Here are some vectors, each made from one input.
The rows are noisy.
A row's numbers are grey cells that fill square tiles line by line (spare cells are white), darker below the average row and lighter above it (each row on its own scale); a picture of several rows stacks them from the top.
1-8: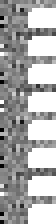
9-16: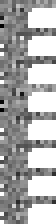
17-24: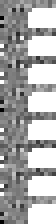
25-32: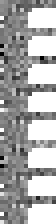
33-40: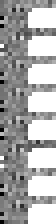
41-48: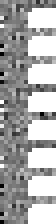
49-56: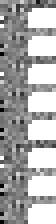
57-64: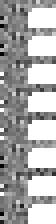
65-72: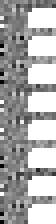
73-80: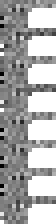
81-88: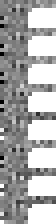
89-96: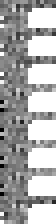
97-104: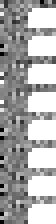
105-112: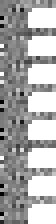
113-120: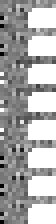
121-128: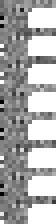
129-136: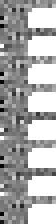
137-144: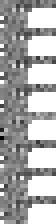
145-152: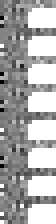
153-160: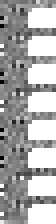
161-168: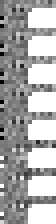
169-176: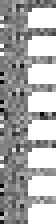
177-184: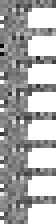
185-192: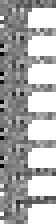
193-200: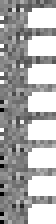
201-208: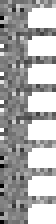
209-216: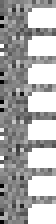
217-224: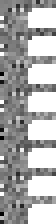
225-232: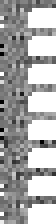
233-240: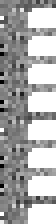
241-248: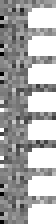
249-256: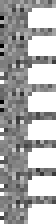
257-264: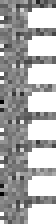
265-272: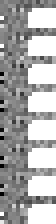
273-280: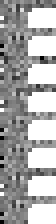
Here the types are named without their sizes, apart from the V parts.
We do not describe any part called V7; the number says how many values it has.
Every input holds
a list of items, each a point on a line and a value of V7.
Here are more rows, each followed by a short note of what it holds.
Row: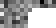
the empty list
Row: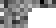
the empty list
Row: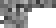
a list of two items
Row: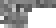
a list of two items
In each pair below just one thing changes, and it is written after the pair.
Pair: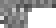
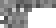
the value of V7 in item 2 of the list
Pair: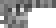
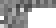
the place on the line in item 1 of the list
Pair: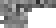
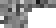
the place on the line in item 1 of the list
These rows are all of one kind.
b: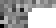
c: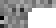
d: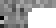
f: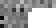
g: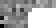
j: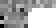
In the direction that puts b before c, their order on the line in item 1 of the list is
d, j, g, b, c, f.
